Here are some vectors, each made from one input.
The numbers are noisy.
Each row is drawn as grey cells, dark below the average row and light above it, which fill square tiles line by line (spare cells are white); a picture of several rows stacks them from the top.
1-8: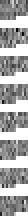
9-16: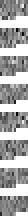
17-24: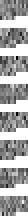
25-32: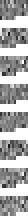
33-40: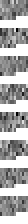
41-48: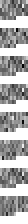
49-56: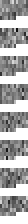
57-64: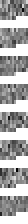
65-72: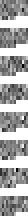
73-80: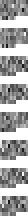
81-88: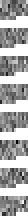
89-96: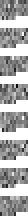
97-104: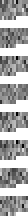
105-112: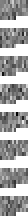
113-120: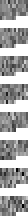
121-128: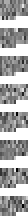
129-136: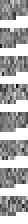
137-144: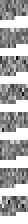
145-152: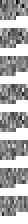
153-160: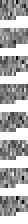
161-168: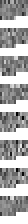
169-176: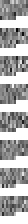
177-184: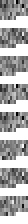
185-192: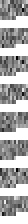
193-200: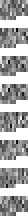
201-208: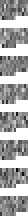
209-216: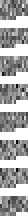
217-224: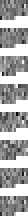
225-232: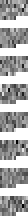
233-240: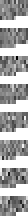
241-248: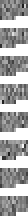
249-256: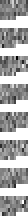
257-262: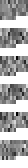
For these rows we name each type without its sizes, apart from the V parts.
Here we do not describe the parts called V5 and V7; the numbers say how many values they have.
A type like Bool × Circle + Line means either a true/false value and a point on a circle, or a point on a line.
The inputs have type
Bool × List(V5) + Line × (Line + V7).
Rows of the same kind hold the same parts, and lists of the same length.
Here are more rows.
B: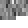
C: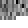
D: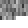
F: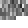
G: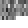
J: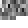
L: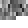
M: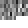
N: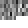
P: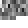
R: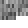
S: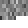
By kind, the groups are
B, D, S
C, L
F
G, R
J, M, N, P

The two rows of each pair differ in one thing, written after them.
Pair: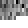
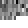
the value of V5 in item 1 of the list
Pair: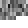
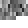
the value of V5 in item 1 of the list
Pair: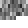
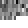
the true/false value
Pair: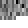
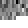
the value of V5 in item 1 of the list
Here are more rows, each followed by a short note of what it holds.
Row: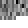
a true/false value, together with a list of one item
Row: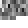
a true/false value, together with the empty list
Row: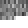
a point on a line and a value of V7
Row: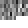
a true/false value, together with the empty list
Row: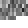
a true/false value, together with a list of two items
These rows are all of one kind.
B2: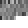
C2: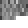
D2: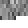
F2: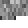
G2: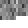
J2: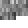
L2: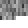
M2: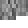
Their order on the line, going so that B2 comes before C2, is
L2, G2, B2, C2, M2, D2, J2, F2.
